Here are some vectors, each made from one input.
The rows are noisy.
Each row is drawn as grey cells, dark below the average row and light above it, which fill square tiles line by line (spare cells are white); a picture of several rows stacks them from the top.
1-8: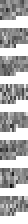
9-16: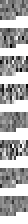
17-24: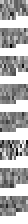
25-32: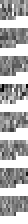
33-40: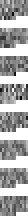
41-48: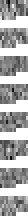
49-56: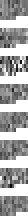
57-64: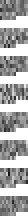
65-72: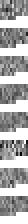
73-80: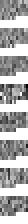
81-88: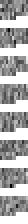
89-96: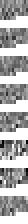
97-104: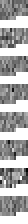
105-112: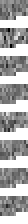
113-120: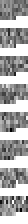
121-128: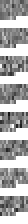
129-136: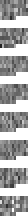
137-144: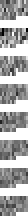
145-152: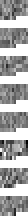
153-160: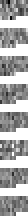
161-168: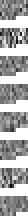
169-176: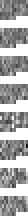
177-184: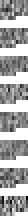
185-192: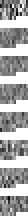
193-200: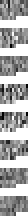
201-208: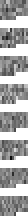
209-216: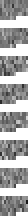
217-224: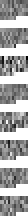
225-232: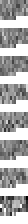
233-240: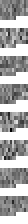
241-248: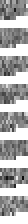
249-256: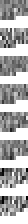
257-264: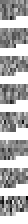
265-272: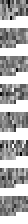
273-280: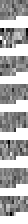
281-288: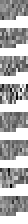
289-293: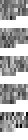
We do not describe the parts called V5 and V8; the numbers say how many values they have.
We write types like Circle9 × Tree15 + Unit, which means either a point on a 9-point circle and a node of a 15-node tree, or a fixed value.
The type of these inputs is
((Bool × Bool × Bool × Bool + Unit) × Label6 + V8) × Label6 + V5.
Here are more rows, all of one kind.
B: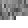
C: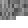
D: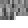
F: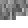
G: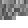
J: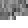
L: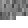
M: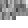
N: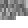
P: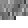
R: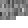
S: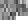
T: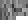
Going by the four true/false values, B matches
D, G and T.
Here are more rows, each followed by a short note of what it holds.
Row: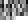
a value of V5
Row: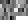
one of 6 labels and a value of V8
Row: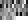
a value of V5
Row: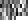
a value of V5
